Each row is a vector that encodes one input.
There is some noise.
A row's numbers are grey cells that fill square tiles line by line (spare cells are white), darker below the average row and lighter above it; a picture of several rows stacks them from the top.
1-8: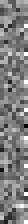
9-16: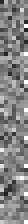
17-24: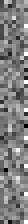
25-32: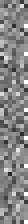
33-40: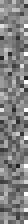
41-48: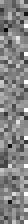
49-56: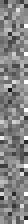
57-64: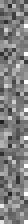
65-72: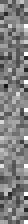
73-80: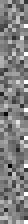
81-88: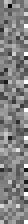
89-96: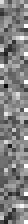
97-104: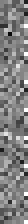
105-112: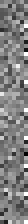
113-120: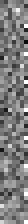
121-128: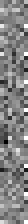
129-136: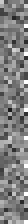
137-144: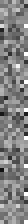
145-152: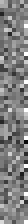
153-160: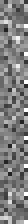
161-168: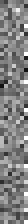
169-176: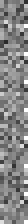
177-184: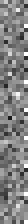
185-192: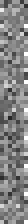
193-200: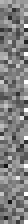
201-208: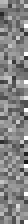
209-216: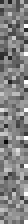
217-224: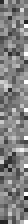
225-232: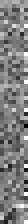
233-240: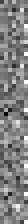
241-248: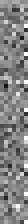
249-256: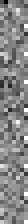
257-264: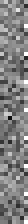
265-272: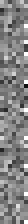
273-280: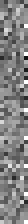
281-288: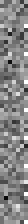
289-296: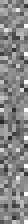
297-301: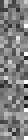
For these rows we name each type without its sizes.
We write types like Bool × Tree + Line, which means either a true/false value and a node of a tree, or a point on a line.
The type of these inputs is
(Bool × Bool × Bool + Unit) × Circle + List(Line).
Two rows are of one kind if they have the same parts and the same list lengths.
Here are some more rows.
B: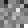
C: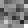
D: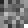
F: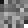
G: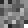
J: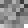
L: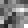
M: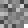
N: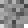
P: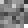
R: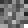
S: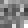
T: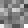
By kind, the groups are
B
C, P
D, F, G, R
J, M, N, T
L
S

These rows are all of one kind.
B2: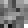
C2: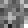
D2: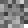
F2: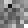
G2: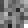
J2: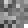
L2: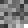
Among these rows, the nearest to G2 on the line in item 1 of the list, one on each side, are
B2 and J2.
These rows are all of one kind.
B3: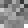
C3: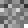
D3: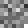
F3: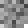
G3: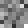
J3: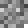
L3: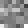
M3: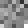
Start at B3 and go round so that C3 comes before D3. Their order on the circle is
B3, C3, J3, L3, D3, F3, G3, M3.
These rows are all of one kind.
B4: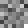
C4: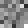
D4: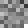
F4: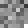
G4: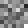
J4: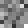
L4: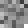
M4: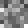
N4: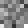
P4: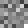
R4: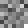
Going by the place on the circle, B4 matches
D4, J4, L4 and R4.
